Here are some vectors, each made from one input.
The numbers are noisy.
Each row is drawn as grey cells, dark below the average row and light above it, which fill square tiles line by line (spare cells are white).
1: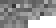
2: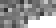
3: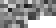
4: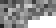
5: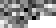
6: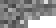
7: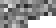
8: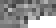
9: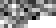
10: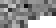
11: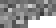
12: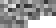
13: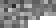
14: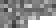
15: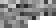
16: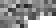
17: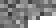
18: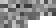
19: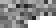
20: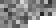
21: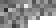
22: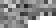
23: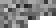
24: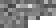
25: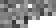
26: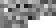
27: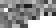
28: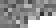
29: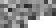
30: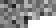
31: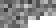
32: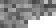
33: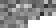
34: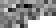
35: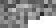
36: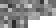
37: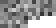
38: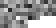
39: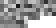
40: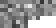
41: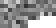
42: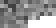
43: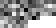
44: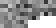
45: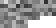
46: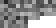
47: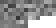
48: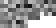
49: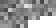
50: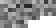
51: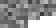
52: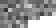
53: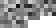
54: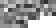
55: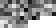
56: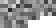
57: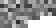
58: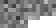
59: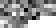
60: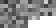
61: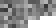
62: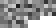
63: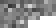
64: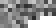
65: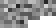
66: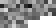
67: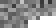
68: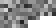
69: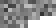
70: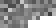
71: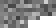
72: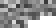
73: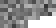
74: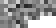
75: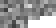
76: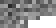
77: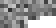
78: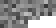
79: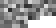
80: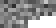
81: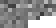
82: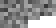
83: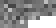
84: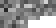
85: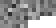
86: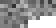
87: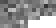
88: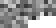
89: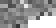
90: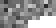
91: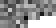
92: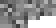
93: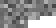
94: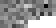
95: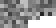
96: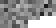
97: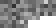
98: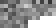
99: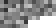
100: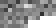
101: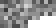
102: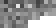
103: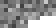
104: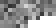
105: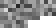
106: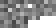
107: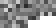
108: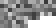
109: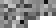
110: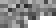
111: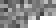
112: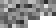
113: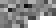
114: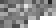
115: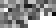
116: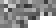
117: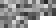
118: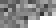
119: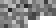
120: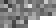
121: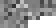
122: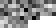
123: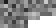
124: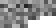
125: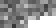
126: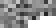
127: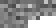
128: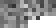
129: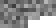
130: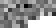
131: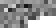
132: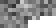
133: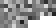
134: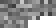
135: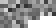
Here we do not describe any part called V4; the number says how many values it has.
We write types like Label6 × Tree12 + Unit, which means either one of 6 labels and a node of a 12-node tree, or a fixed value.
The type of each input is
List2(Bool × V4).
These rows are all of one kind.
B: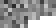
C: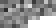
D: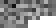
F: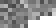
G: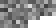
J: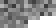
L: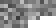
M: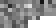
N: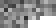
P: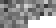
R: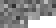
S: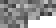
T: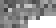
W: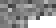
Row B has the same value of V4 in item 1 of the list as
F, L, R and S.
